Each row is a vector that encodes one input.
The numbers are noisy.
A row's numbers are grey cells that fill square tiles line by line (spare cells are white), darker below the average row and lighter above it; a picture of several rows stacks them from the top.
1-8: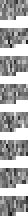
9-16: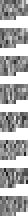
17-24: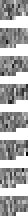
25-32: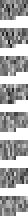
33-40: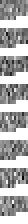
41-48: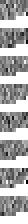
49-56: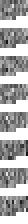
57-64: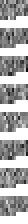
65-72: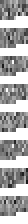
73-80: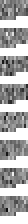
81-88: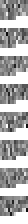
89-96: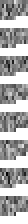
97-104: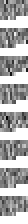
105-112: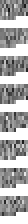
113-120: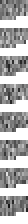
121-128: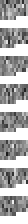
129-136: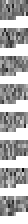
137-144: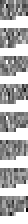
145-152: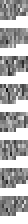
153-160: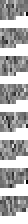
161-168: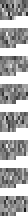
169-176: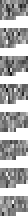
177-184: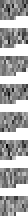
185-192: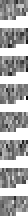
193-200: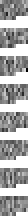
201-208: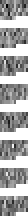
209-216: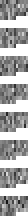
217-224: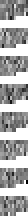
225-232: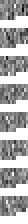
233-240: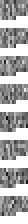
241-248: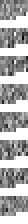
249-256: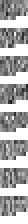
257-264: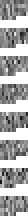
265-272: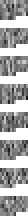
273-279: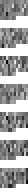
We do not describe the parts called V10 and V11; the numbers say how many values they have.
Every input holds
a point on an 8-point line, together with either a true/false value and a value of V10, or a value of V11.
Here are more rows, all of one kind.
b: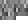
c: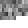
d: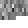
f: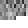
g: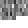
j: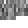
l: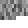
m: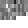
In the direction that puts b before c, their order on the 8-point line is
f, d, l, j, b, g, c, m.
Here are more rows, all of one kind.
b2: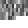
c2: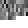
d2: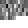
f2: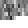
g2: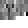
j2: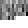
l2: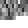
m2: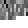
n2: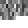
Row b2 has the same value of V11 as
c2, d2 and m2.
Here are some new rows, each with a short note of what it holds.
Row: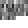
a point on an 8-point line and a value of V11
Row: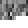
a point on an 8-point line and a value of V11
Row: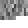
a point on an 8-point line, a true/false value and a value of V10
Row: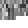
a point on an 8-point line and a value of V11
